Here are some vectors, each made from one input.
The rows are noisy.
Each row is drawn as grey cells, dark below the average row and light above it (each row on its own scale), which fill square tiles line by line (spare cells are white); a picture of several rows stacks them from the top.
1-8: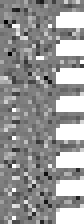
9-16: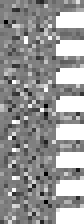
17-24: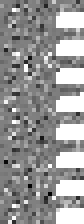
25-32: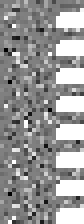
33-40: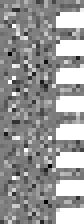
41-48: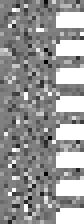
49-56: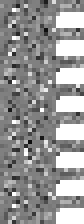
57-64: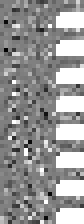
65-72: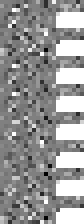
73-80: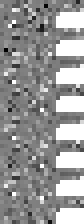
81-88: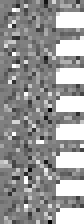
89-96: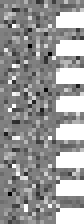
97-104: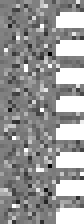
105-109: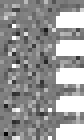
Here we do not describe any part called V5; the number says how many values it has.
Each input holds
a true/false value, together with either a point on an 8-point line, or a value of V5.
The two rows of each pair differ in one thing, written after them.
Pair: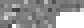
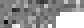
the place on the 8-point line
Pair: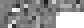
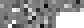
the place on the 8-point line
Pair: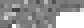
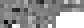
the place on the 8-point line
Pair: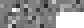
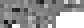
the true/false value
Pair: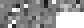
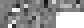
the place on the 8-point line
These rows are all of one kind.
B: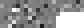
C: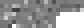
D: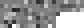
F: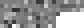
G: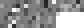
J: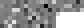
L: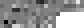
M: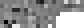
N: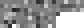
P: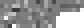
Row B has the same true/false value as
G and J.
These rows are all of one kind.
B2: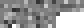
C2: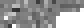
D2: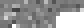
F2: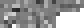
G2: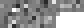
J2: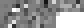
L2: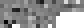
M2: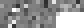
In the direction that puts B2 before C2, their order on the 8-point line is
M2, J2, G2, L2, B2, F2, C2, D2.
